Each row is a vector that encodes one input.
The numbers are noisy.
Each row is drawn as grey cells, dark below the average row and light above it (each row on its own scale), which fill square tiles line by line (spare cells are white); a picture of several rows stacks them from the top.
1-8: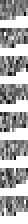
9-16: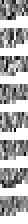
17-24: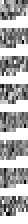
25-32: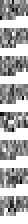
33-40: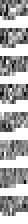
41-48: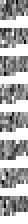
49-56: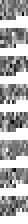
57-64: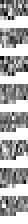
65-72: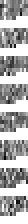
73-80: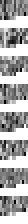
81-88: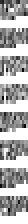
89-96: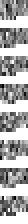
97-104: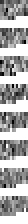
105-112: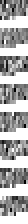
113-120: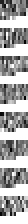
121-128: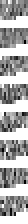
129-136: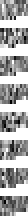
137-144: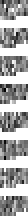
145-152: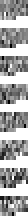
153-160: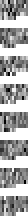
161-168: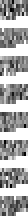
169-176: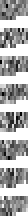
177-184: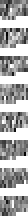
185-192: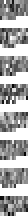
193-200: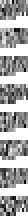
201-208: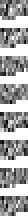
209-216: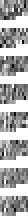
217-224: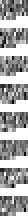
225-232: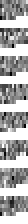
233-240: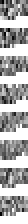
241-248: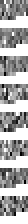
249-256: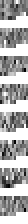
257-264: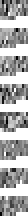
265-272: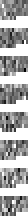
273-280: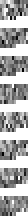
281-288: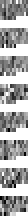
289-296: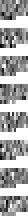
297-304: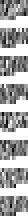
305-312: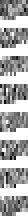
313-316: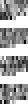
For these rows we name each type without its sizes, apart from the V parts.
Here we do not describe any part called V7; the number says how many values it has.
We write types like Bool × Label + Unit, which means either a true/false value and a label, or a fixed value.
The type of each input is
Label × (Label × V7 + Unit) + Line.
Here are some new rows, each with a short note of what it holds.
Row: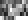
a point on a line
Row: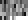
a label
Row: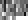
a label
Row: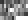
a point on a line
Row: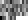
two labels and a value of V7
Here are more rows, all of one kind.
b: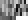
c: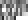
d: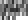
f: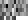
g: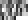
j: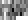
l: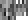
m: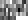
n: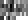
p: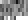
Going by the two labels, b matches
c and g.
